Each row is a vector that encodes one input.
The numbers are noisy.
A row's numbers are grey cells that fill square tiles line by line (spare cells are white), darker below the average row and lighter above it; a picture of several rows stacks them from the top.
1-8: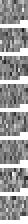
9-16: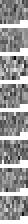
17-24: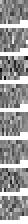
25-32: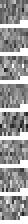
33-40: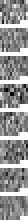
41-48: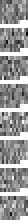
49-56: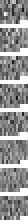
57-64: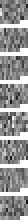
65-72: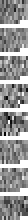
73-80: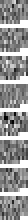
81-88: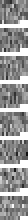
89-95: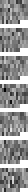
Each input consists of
one of 6 labels and a point on a 7-point line, together with either a fixed value, or a node of a 10-node tree.
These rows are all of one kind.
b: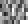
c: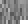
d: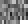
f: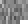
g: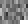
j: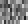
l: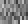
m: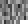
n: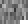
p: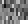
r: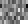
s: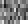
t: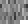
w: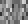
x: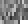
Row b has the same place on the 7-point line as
d, g, n and w.
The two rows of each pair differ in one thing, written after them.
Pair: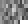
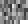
the label
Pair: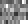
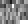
the label
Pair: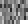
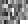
the place on the 7-point line
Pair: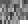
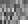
the label
